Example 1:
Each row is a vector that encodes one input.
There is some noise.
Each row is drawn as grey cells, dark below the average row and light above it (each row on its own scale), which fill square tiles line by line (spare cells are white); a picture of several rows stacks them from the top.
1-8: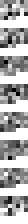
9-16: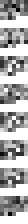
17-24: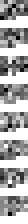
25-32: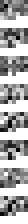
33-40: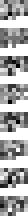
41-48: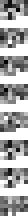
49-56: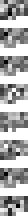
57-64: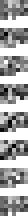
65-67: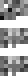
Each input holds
three true/false values.
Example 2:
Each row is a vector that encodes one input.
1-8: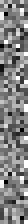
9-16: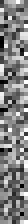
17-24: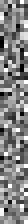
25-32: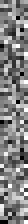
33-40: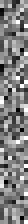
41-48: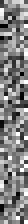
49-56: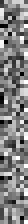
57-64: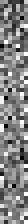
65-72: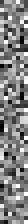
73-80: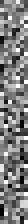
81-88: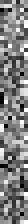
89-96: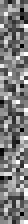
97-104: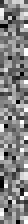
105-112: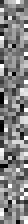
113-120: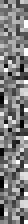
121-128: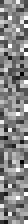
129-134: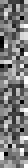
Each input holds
a point on a 19-point line.
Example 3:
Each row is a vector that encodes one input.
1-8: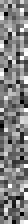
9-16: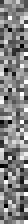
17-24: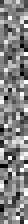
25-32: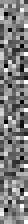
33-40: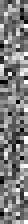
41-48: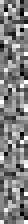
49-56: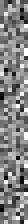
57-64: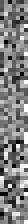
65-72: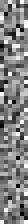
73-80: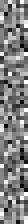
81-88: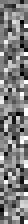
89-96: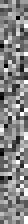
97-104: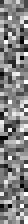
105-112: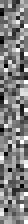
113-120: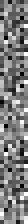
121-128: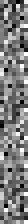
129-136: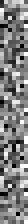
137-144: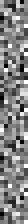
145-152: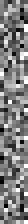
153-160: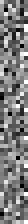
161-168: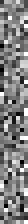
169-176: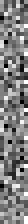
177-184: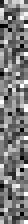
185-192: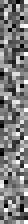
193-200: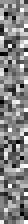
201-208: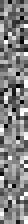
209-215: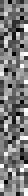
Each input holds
a point on a 19-point line.
